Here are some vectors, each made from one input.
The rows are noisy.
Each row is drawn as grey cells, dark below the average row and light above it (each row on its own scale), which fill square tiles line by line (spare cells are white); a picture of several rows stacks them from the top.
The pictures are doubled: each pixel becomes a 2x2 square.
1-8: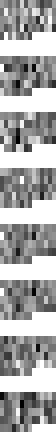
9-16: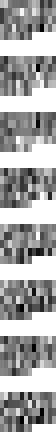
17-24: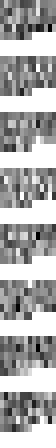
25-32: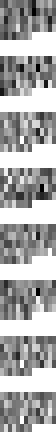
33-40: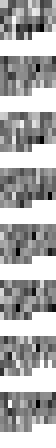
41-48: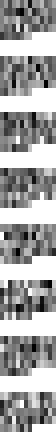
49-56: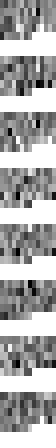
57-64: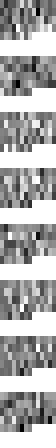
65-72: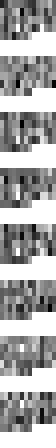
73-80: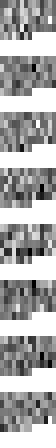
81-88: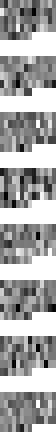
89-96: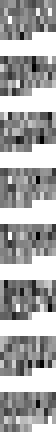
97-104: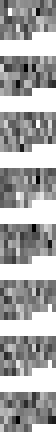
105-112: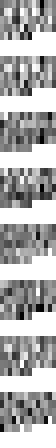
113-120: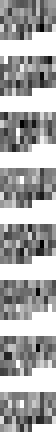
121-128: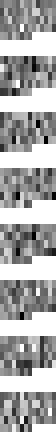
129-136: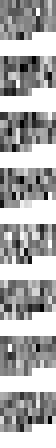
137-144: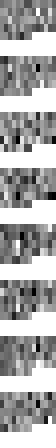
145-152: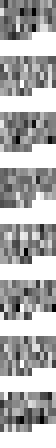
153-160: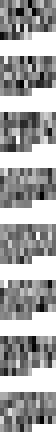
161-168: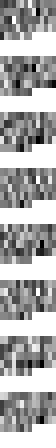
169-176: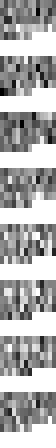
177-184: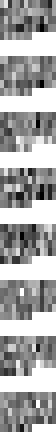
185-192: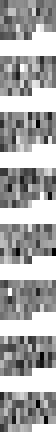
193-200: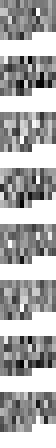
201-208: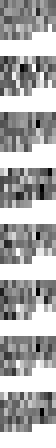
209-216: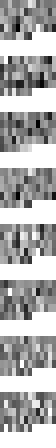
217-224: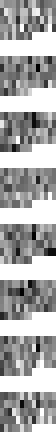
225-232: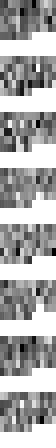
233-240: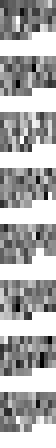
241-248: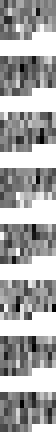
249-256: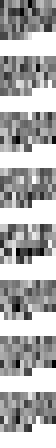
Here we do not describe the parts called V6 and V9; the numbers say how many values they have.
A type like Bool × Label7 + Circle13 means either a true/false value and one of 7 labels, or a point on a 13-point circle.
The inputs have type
(Bool × Line5 × Tree10 × Tree10 + Tree8 × V9) × V6.
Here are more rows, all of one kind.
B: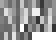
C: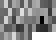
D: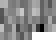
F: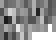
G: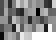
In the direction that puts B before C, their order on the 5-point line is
F, G, B, C, D.
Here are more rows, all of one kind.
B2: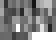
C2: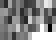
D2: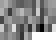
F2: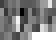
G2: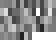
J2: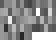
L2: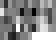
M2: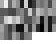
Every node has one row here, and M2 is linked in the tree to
B2, C2 and J2.
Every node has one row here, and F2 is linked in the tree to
C2.
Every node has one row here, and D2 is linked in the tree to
G2 and J2.
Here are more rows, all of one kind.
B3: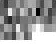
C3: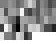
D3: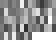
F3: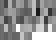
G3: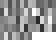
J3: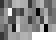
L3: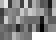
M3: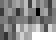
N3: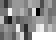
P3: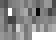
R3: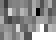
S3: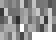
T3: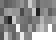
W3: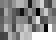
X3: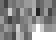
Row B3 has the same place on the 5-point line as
J3, M3, N3 and T3.
